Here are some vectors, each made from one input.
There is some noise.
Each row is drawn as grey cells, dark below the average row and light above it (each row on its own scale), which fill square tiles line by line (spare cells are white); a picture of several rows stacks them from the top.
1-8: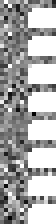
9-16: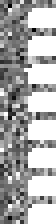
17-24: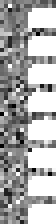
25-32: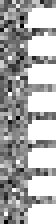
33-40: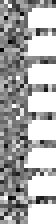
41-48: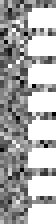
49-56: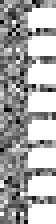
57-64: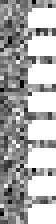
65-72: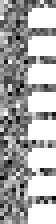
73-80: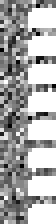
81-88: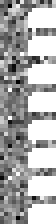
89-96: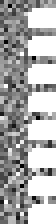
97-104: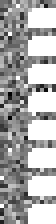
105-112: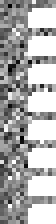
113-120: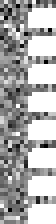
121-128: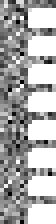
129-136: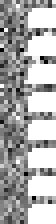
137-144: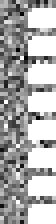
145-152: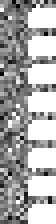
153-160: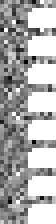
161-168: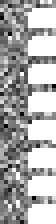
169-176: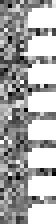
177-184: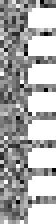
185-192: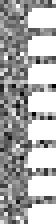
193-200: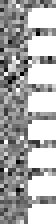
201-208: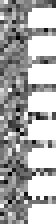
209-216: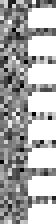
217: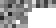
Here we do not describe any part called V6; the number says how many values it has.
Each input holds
a point on a 9-point line, a point on a 15-point line and a value of V6, together with either a point on a 17-point circle, or a fixed value.
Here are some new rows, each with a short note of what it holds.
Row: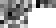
a point on a 17-point circle, a point on a 9-point line, a point on a 15-point line and a value of V6
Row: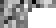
a point on a 17-point circle, a point on a 9-point line, a point on a 15-point line and a value of V6
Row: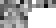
a point on a 17-point circle, a point on a 9-point line, a point on a 15-point line and a value of V6
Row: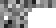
a point on a 9-point line, a point on a 15-point line and a value of V6
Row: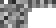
a point on a 17-point circle, a point on a 9-point line, a point on a 15-point line and a value of V6
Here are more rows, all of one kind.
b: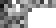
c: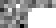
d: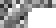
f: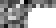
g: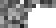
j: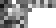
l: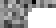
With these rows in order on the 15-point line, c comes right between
d and g.
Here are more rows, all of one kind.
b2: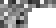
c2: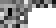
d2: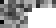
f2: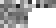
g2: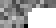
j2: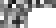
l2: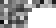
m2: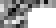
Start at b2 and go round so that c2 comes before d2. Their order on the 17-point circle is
b2, j2, c2, l2, d2, m2, g2, f2.
